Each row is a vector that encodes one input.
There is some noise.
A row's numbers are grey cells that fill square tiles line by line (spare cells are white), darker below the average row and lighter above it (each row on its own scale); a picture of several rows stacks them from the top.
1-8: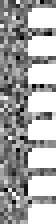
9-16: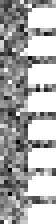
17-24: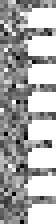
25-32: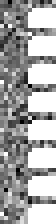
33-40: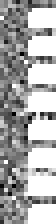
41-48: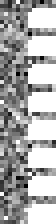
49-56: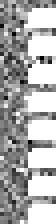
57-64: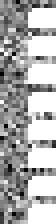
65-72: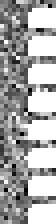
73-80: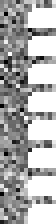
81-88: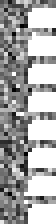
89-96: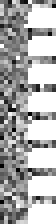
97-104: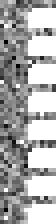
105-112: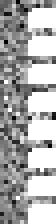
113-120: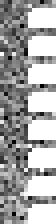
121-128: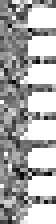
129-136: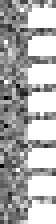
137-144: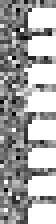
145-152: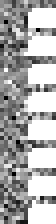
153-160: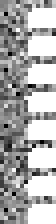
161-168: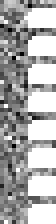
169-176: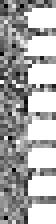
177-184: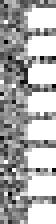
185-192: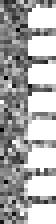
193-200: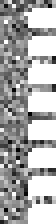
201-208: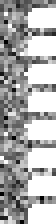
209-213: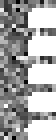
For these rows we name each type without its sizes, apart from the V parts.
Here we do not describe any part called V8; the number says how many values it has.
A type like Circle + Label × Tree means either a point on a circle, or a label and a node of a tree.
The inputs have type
(Bool × Circle + V8) × (Label + Line).
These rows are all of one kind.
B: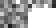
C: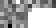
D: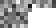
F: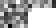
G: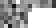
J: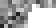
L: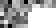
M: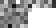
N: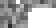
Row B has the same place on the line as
F, G and N.
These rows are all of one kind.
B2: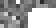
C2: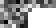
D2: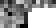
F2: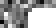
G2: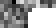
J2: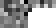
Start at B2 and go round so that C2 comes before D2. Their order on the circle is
B2, G2, F2, C2, J2, D2.
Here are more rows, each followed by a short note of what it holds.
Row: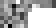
a point on a circle, a point on a line and a true/false value
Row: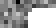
a label and a value of V8
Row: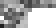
a point on a line and a value of V8
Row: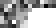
a point on a line and a value of V8
